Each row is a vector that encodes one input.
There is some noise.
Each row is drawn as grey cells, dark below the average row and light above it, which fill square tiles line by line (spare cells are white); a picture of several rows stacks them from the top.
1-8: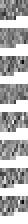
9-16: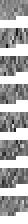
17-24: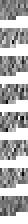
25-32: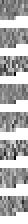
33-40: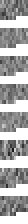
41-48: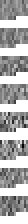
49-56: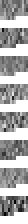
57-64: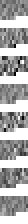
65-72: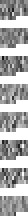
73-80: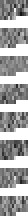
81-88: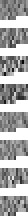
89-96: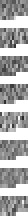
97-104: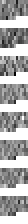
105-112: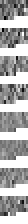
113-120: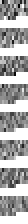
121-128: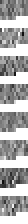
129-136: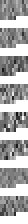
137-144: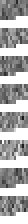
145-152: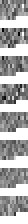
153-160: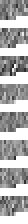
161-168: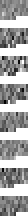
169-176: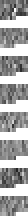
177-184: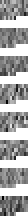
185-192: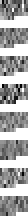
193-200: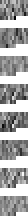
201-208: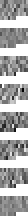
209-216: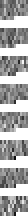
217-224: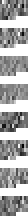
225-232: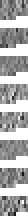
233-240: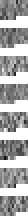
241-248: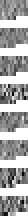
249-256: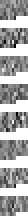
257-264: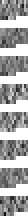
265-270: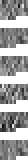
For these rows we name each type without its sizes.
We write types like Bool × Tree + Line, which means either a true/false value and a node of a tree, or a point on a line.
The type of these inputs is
Bool × Circle + Line.
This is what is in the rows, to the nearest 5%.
About 60% of them hold a point on a circle and a true/false value. The rest hold a point on a line.
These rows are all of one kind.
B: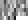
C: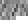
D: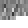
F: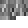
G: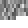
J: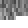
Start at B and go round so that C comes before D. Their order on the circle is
B, F, J, C, D, G.
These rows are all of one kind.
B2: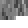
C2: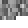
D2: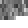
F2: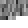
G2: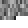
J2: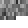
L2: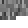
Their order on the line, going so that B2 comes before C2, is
D2, B2, J2, F2, L2, G2, C2.
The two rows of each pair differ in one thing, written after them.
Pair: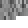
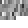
the place on the circle
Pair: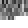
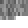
the place on the circle
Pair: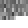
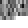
the true/false value
